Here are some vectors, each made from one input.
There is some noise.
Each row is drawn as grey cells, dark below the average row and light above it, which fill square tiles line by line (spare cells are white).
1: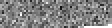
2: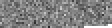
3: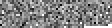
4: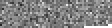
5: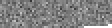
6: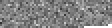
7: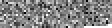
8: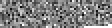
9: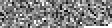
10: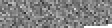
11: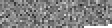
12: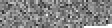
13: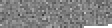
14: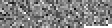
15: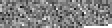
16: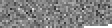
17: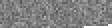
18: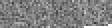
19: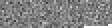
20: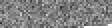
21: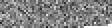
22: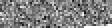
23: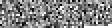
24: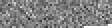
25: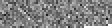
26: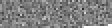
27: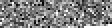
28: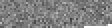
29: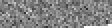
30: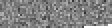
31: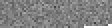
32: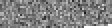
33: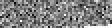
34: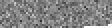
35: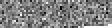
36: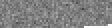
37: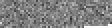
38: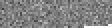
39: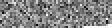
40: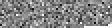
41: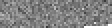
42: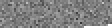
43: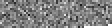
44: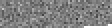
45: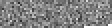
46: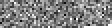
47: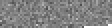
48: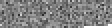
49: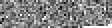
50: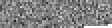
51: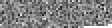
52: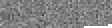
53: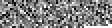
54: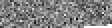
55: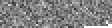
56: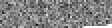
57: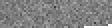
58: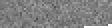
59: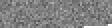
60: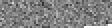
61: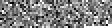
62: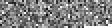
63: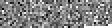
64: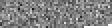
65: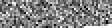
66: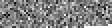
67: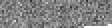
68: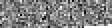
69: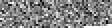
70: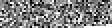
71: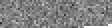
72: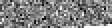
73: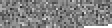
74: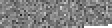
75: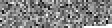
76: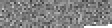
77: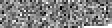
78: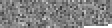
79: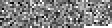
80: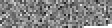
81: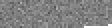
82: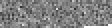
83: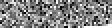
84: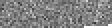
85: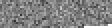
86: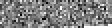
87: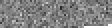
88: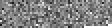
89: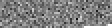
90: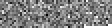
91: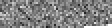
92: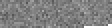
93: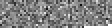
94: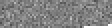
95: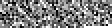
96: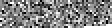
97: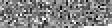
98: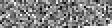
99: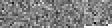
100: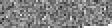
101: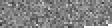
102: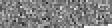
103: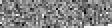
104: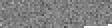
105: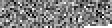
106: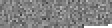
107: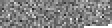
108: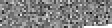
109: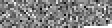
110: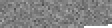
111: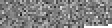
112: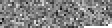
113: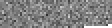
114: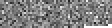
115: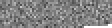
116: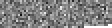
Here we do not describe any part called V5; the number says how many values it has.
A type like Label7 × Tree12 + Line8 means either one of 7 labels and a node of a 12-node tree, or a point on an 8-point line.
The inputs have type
List3(Bool × V5).
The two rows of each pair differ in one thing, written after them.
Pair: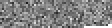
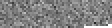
the value of V5 in item 1 of the list
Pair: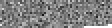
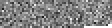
the true/false value in item 1 of the list
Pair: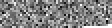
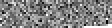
the value of V5 in item 1 of the list
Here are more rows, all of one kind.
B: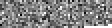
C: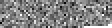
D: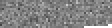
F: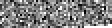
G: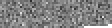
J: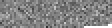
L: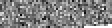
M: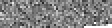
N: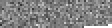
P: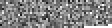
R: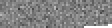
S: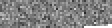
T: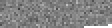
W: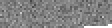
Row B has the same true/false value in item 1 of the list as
G, J and W.
